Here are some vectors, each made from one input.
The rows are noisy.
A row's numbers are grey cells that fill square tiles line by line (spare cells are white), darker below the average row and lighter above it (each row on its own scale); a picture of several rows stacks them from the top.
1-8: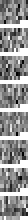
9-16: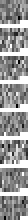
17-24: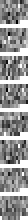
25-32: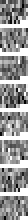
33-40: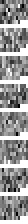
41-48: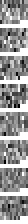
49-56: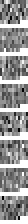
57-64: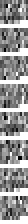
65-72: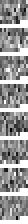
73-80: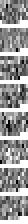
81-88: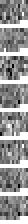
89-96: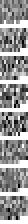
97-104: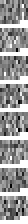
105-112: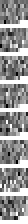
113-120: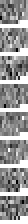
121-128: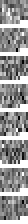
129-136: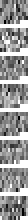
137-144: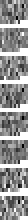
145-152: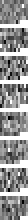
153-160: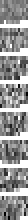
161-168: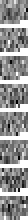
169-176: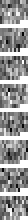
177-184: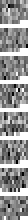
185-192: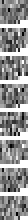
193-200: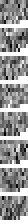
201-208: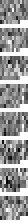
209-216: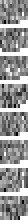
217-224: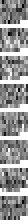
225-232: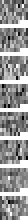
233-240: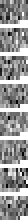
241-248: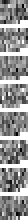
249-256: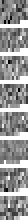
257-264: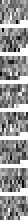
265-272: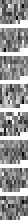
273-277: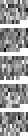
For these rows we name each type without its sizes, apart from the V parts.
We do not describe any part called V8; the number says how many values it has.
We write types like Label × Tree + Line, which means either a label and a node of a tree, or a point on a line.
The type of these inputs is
Bool × Bool × Bool × Bool × Bool × Line × V8.
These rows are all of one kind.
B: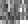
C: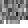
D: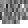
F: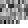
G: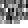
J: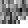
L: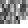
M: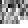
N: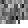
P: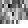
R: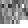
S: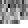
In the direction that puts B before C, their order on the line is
S, M, F, P, R, D, B, C, G, N, J, L.
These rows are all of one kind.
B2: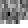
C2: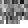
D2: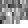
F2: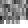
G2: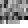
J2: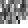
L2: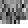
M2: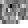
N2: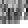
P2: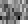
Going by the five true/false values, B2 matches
F2, L2, N2 and P2.
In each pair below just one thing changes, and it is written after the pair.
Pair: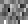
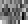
the value of V8
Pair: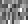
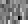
the value of V8
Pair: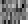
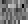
one of the five true/false values
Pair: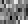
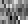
one of the five true/false values
